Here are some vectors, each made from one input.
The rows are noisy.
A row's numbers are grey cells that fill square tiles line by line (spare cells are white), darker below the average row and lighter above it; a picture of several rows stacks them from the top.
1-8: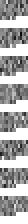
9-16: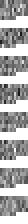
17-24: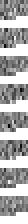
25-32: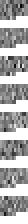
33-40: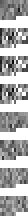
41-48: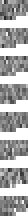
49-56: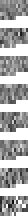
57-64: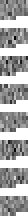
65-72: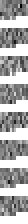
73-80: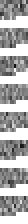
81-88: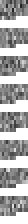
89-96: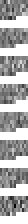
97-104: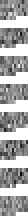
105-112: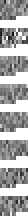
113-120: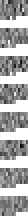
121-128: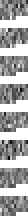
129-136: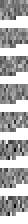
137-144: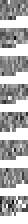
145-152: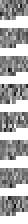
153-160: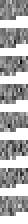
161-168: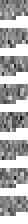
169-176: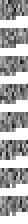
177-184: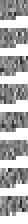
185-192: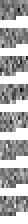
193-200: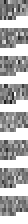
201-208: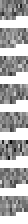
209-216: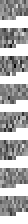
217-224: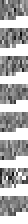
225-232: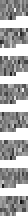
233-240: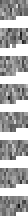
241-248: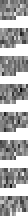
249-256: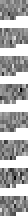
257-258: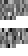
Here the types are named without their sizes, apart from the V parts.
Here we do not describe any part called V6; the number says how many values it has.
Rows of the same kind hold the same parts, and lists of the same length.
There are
4 kinds of row.
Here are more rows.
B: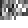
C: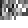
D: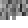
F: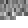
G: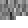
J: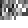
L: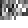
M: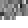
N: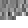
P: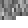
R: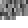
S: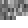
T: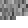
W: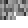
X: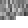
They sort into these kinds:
B, C, J, L
D, M, R
F, G, N, P, X
S, T, W

